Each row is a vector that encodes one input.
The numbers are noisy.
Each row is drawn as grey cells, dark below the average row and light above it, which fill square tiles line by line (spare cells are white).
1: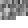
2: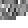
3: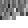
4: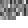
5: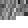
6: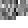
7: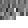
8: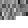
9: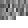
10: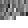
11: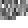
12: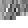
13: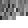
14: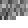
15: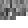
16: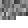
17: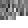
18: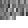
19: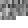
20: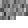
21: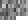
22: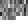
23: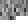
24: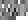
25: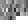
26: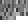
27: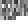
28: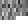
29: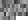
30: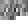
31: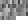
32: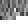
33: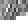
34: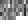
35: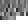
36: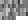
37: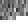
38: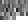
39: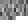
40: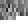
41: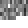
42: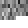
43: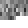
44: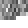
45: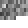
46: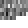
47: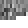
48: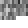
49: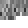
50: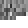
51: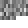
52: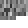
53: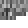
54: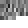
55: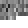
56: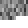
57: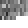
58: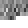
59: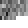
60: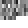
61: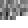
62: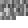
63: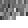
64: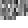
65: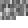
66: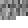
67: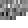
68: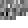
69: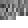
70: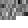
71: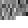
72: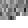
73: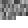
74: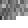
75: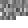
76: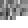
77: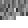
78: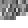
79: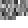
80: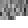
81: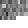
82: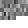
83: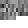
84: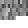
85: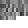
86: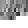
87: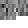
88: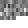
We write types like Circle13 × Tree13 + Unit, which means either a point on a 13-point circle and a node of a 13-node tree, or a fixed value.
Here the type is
Bool × (Line5 + Line9).
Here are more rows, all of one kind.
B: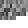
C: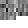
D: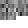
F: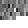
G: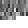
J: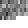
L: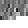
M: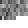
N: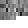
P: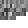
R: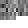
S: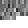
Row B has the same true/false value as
J, M and P.
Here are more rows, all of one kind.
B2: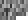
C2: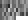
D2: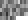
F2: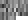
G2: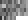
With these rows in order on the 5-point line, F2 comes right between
B2 and D2.
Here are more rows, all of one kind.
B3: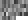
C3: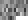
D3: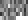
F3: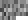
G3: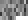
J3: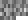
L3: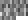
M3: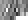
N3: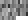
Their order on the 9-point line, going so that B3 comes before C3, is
B3, F3, J3, L3, M3, N3, C3, G3, D3.
